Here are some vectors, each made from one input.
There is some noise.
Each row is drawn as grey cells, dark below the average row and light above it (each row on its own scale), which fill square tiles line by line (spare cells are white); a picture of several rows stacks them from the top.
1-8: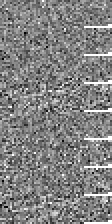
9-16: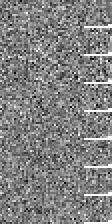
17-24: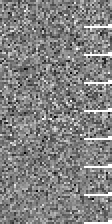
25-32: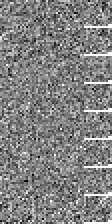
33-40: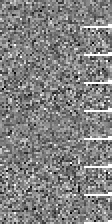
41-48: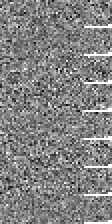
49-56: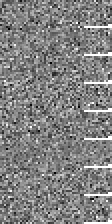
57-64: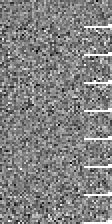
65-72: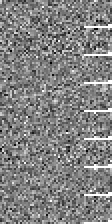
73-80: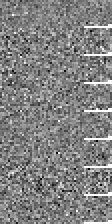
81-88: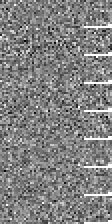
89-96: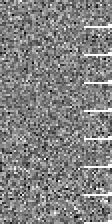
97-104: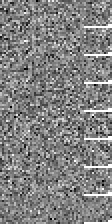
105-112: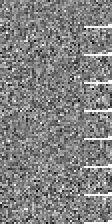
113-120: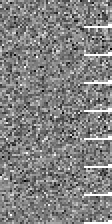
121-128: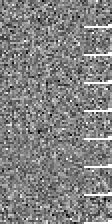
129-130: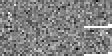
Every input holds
a point on an 8-point circle and a true/false value, together with either a point on a 6-point circle, or one of 5 labels.
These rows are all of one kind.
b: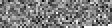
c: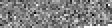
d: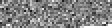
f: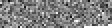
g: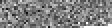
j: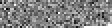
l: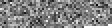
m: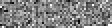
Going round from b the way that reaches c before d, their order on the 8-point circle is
b, f, c, d, m, g, j, l.
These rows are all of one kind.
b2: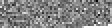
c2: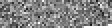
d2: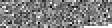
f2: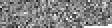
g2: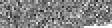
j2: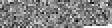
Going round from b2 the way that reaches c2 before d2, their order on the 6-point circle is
b2, c2, j2, f2, d2, g2.
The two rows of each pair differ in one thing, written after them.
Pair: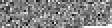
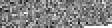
the label
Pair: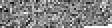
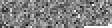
the label
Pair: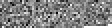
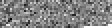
the label
